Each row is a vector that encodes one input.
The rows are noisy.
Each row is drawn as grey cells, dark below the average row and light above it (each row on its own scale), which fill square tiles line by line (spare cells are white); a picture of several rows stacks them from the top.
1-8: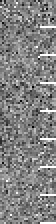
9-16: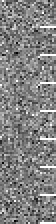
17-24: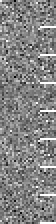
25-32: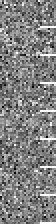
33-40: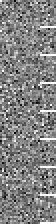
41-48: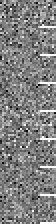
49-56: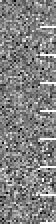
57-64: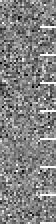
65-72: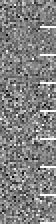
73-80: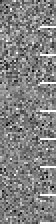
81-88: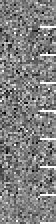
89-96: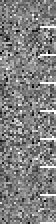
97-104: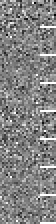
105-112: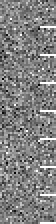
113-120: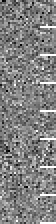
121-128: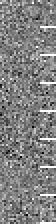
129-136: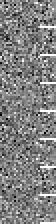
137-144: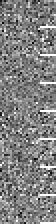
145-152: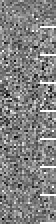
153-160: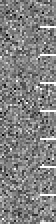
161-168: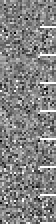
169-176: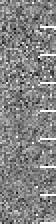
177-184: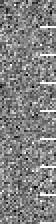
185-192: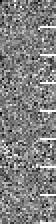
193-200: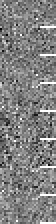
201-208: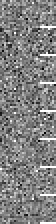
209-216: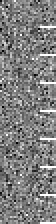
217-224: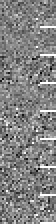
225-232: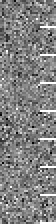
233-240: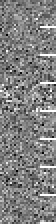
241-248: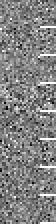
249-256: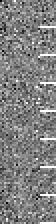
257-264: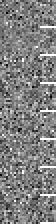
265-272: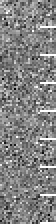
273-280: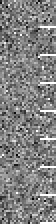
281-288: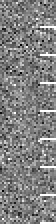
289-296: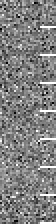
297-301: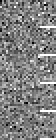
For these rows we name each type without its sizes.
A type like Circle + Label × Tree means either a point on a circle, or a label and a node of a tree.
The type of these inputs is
List(Circle).
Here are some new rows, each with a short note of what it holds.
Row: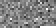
the empty list
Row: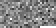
the empty list
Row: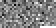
a list of one item
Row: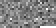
the empty list
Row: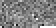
a list of three items
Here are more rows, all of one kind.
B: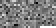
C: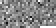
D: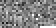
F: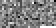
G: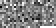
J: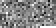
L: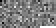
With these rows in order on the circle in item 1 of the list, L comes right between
B and D.
